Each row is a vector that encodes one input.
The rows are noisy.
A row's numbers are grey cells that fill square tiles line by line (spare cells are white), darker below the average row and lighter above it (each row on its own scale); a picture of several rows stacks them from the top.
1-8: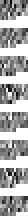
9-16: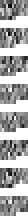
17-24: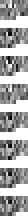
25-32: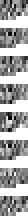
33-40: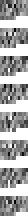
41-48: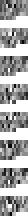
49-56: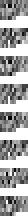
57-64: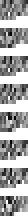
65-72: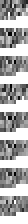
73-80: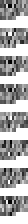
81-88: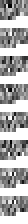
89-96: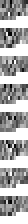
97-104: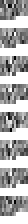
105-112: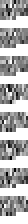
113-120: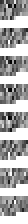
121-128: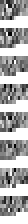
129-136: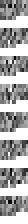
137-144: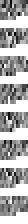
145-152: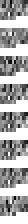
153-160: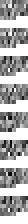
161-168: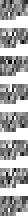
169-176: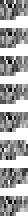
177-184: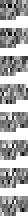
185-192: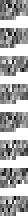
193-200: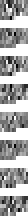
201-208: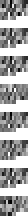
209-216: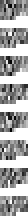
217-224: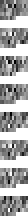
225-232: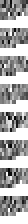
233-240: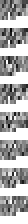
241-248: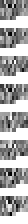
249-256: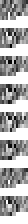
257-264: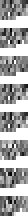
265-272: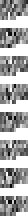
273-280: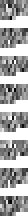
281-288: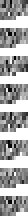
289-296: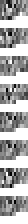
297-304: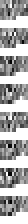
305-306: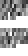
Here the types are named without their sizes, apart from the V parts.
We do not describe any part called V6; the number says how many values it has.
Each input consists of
either a point on each of two lines, or a list of items, each a true/false value and a value of V6.
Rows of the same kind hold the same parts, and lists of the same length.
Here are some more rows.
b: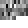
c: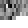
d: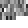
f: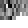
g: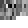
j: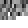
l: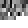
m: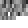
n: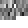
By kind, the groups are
b, n
c, f, g
d
j, l, m

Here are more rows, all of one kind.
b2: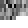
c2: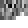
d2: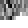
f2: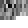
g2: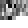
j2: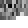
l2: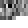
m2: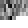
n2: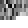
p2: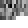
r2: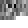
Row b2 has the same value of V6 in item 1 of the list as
d2, f2, m2 and n2.
